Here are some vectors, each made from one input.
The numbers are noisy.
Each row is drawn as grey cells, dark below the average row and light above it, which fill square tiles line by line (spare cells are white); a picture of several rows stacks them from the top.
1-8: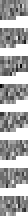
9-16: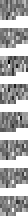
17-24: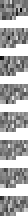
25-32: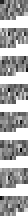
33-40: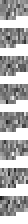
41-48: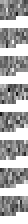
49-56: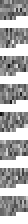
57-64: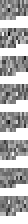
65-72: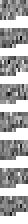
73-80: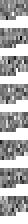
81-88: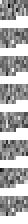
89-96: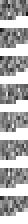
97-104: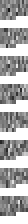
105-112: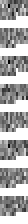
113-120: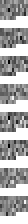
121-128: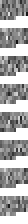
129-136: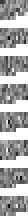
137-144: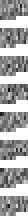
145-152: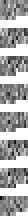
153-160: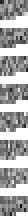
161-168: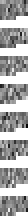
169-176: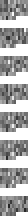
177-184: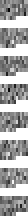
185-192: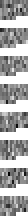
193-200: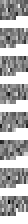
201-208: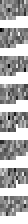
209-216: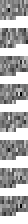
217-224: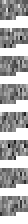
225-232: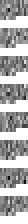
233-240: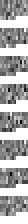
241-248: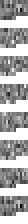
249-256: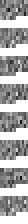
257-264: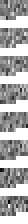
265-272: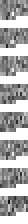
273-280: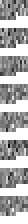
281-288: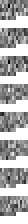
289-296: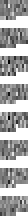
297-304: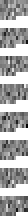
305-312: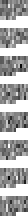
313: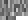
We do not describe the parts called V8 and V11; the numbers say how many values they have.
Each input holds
one of 9 labels and a value of V8, together with either one of 7 labels, or a true/false value and a value of V11.
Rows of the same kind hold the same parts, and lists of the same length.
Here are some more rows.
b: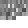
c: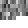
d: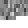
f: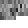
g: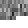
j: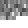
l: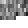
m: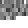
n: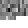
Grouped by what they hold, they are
b, c, d, f, n
g, j, l, m

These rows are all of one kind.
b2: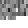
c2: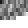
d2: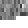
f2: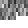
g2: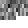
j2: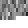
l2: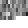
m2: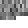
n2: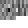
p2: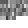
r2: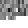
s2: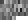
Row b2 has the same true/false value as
c2, f2 and m2.
